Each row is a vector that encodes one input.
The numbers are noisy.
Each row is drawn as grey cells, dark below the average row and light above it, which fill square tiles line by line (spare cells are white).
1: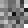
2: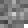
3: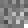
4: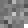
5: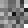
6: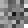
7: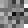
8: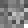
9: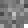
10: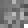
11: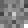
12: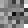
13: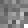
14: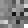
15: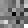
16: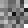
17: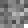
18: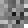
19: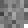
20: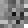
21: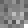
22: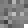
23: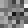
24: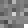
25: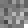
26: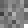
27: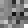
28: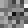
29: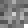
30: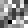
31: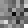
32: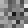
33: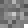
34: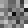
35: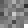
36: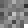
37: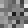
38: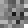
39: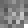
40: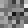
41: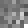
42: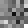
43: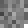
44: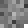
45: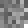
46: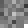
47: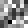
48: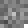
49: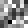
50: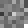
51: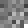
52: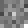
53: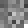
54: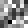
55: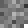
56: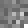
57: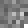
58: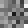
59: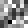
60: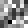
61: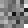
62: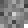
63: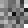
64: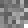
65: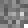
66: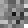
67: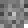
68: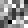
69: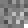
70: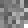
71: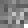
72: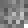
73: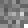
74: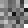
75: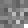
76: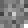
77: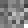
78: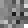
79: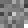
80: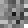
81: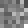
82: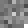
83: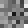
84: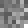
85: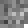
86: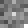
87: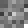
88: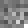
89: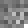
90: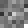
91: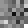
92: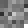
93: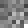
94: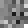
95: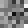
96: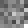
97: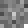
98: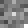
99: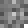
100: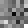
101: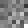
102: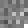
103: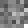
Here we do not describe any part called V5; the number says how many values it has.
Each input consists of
a list of up to two items, each a true/false value and a value of V5.
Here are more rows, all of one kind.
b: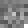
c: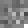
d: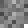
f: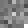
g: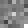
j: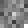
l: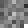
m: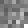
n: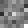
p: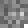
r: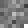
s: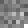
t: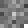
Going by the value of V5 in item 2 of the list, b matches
f and l.
